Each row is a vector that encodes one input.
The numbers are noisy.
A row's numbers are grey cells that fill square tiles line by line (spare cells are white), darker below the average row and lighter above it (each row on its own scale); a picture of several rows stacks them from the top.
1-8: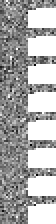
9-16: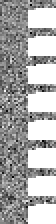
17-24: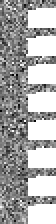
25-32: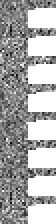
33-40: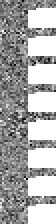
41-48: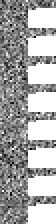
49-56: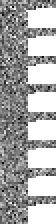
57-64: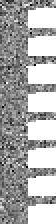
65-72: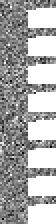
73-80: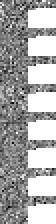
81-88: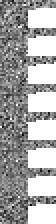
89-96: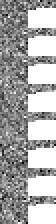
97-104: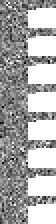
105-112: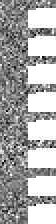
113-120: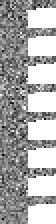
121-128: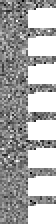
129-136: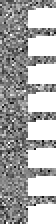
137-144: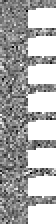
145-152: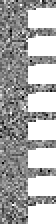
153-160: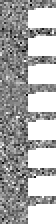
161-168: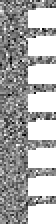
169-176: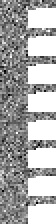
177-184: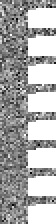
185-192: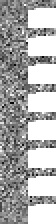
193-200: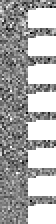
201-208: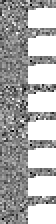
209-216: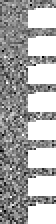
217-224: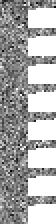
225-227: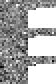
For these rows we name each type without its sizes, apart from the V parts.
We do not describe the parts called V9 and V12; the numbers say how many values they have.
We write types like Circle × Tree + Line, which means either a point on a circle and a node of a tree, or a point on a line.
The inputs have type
Bool × (Circle + V9) + V12.
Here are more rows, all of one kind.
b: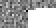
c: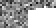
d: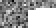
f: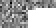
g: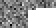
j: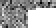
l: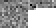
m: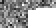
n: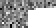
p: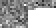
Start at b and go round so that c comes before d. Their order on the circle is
b, l, c, d, p, m, g, n, j, f.
